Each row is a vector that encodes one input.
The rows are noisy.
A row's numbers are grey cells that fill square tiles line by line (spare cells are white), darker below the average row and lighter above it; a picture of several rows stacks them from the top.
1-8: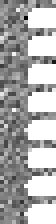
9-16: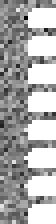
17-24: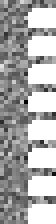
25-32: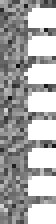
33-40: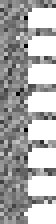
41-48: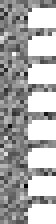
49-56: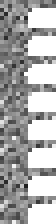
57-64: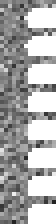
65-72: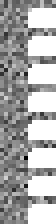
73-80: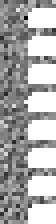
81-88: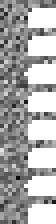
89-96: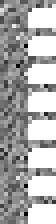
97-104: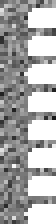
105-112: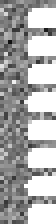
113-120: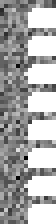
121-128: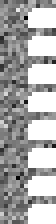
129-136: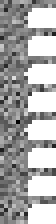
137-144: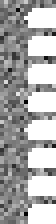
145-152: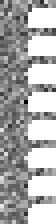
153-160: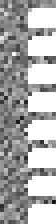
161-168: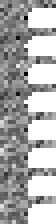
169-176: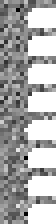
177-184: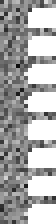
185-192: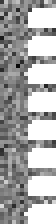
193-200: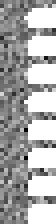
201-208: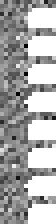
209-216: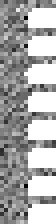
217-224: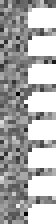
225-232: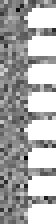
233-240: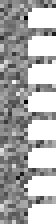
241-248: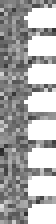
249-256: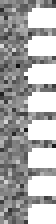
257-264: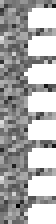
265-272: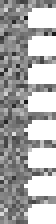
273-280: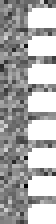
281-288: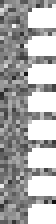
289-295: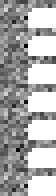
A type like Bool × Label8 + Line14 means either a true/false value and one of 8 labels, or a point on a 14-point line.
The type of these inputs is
Bool × Bool × Bool × (Tree9 + Unit).
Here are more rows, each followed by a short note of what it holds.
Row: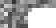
a node of a 9-node tree and three true/false values
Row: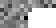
three true/false values
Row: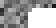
a node of a 9-node tree and three true/false values
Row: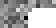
three true/false values
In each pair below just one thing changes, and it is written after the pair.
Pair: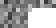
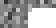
the node of the tree
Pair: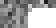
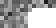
the node of the tree
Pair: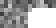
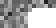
the node of the tree
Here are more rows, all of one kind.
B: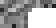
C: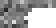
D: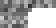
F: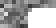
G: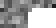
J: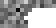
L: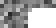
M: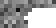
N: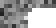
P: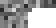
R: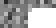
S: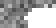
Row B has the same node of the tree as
F, L and P.
